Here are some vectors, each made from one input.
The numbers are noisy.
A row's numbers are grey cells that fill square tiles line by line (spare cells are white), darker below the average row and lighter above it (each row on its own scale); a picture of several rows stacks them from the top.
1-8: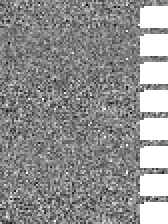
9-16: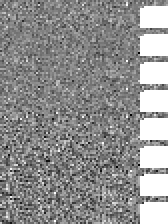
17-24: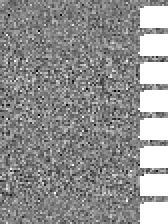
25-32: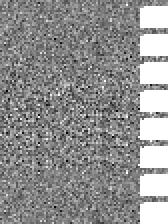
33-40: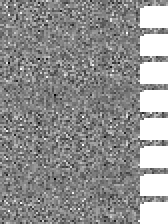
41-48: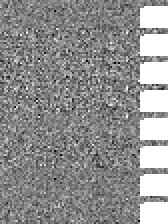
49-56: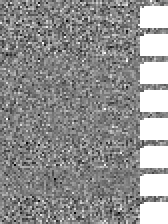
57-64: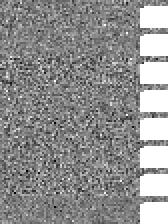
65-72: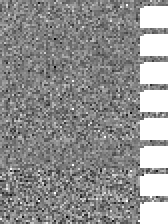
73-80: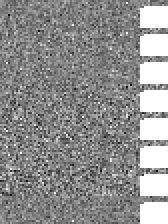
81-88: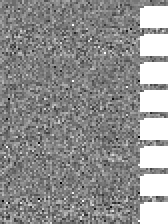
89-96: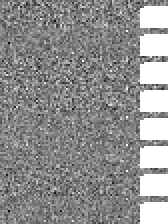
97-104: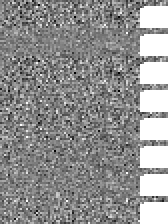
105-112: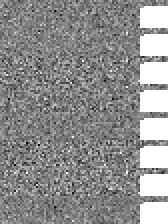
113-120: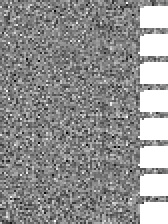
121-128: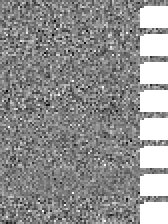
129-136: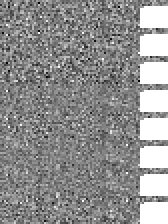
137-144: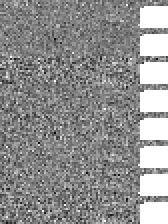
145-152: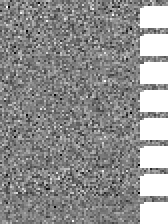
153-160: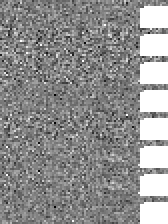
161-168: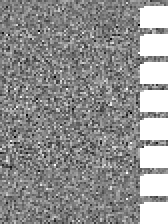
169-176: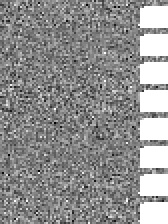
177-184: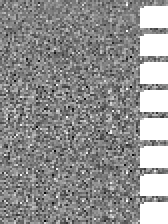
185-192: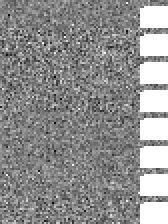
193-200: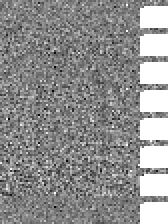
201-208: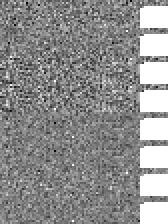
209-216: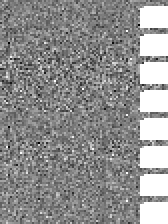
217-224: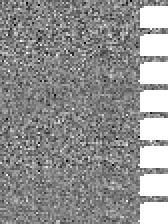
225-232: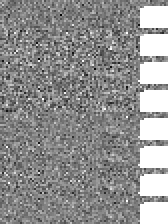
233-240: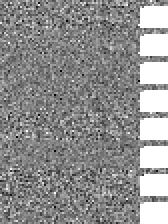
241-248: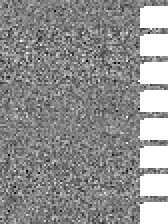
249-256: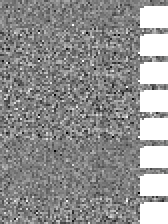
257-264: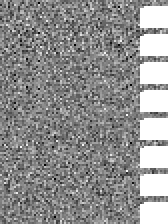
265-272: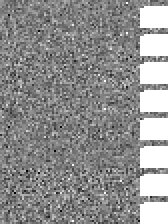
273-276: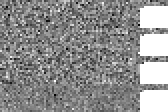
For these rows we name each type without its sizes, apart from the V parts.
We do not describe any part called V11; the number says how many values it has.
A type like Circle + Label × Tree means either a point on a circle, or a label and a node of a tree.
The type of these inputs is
Bool × (Tree + V11) + Line.
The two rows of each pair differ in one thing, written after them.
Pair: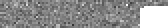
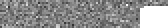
the true/false value
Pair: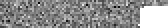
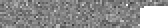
the value of V11
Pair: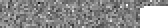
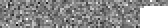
the value of V11
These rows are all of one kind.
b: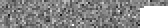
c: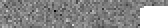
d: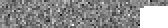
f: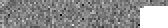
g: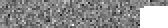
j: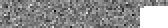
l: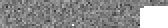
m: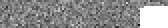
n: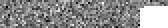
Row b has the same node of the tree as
d, f and g.
